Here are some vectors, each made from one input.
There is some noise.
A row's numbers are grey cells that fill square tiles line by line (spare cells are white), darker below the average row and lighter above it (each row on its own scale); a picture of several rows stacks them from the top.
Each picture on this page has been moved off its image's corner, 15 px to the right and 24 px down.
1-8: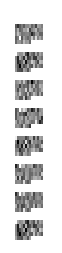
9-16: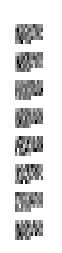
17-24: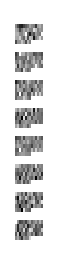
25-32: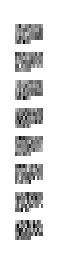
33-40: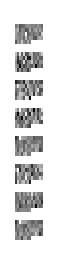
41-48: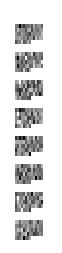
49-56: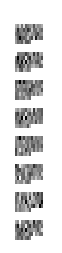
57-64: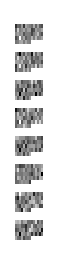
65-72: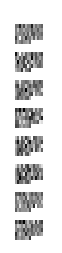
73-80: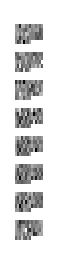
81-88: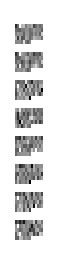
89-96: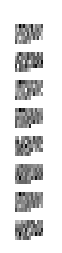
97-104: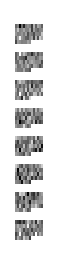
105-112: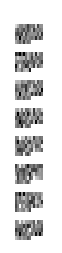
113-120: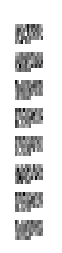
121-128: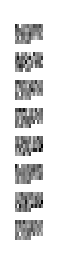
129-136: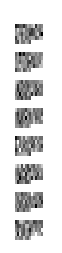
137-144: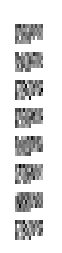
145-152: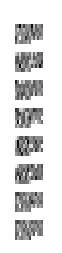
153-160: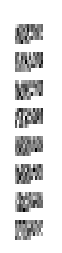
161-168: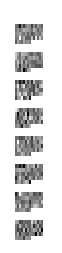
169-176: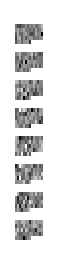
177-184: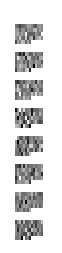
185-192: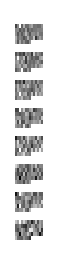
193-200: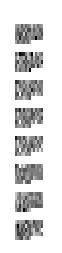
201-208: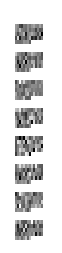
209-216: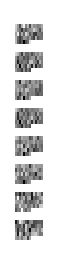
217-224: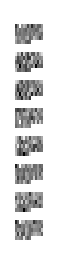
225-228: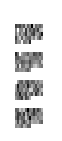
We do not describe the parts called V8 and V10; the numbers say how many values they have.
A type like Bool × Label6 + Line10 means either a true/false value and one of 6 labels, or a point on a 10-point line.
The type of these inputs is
(Bool × Bool × Bool × Bool + Unit) × V8 × V10 + Label5.
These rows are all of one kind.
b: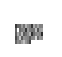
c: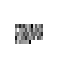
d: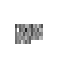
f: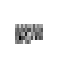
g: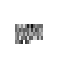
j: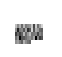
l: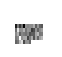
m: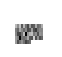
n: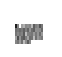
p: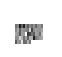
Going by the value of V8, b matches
d, f, j and n.
